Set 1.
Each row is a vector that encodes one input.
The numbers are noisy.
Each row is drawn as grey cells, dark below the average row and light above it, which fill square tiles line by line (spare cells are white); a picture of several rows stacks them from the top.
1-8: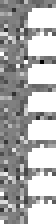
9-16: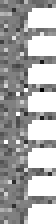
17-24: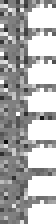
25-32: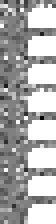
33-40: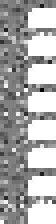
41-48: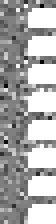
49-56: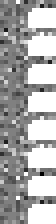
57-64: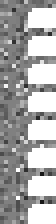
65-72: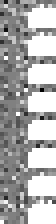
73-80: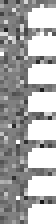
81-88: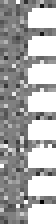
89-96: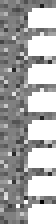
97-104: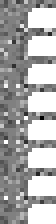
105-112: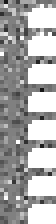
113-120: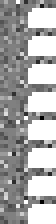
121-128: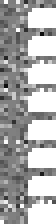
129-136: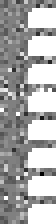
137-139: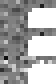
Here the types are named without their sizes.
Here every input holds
a point on a line.
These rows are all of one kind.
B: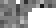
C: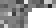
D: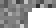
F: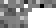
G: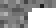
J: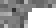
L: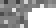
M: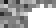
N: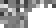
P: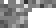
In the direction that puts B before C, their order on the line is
F, P, B, G, J, C, D, L, M, N.
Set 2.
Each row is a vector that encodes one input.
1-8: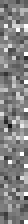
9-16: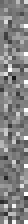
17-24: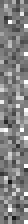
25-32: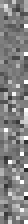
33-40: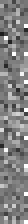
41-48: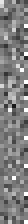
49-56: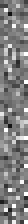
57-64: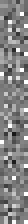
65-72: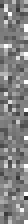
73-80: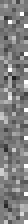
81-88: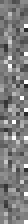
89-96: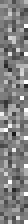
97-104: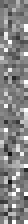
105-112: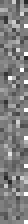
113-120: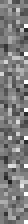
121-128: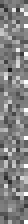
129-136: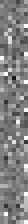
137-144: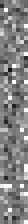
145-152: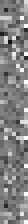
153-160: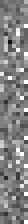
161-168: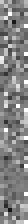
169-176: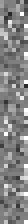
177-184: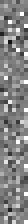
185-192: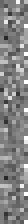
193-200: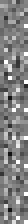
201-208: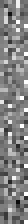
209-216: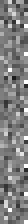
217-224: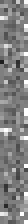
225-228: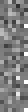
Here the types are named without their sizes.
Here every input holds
a node of a tree.
